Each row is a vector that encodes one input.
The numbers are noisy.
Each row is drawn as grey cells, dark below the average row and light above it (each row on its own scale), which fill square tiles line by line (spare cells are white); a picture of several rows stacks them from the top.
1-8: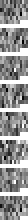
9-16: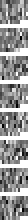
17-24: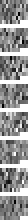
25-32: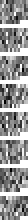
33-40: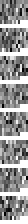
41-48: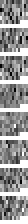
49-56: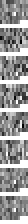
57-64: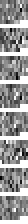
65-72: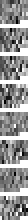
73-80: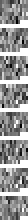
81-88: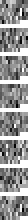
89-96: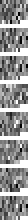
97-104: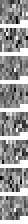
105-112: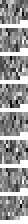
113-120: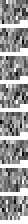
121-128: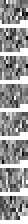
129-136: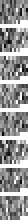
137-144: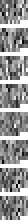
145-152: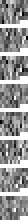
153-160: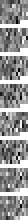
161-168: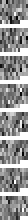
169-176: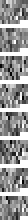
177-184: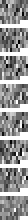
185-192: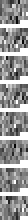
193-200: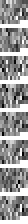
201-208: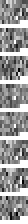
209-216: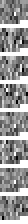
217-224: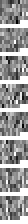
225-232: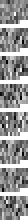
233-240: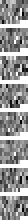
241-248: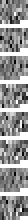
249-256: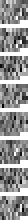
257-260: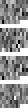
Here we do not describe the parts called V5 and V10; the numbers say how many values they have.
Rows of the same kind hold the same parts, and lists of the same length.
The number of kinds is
2.
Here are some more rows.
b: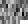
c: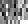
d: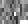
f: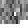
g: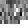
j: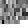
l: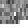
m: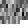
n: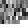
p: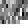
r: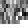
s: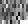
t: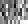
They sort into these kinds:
b, j, m, n, p, r
c, d, f, g, l, s, t

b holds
a point on a 4-point line and a value of V5.
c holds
a true/false value and a value of V10.
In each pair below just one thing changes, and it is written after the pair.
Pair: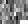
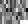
the true/false value
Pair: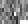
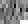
the true/false value
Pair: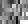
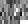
the value of V10
